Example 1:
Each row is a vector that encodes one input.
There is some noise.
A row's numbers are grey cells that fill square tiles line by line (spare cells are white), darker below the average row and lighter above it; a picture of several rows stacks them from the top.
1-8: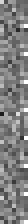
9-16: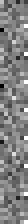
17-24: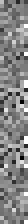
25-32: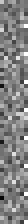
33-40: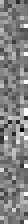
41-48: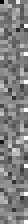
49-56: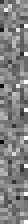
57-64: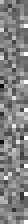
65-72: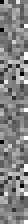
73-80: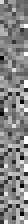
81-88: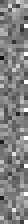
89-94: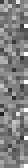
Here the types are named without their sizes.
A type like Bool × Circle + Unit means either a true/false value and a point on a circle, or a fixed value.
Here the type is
List(Line).
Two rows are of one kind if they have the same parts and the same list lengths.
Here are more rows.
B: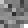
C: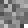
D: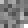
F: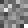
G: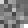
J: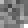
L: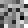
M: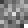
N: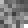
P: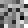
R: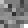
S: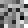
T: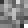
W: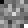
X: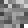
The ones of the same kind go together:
B, D, G, J, N, R
C, F, M, T, W, X
L, P, S

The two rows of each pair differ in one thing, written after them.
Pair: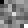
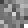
the place on the line in item 2 of the list
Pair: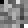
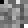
the place on the line in item 2 of the list
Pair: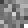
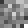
the place on the line in item 1 of the list
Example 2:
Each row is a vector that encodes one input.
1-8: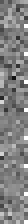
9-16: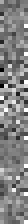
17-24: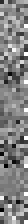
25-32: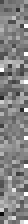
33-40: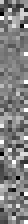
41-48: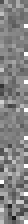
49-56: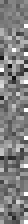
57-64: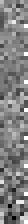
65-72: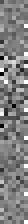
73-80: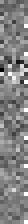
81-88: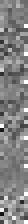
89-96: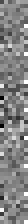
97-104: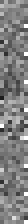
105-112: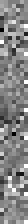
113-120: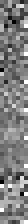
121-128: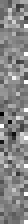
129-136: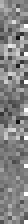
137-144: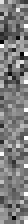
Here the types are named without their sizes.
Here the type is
List(Circle).
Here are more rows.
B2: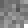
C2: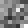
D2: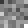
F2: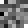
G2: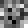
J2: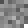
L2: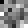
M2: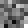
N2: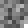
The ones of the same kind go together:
B2, M2
C2, D2, F2, G2, J2, N2
L2

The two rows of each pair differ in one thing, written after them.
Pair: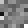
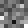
the place on the circle in item 1 of the list
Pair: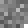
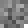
the place on the circle in item 1 of the list
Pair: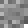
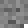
the place on the circle in item 2 of the list
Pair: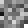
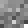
the place on the circle in item 1 of the list
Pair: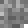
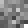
the place on the circle in item 2 of the list
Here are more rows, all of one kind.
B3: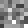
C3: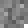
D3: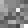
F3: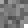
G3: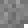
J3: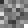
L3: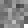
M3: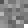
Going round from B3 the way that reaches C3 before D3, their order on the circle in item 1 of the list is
B3, J3, G3, M3, C3, D3, L3, F3.
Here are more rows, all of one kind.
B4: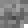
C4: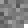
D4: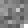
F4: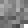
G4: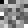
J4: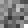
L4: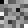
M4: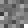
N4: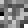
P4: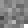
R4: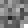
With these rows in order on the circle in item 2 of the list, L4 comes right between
C4 and F4.
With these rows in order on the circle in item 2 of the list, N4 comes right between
B4 and M4.
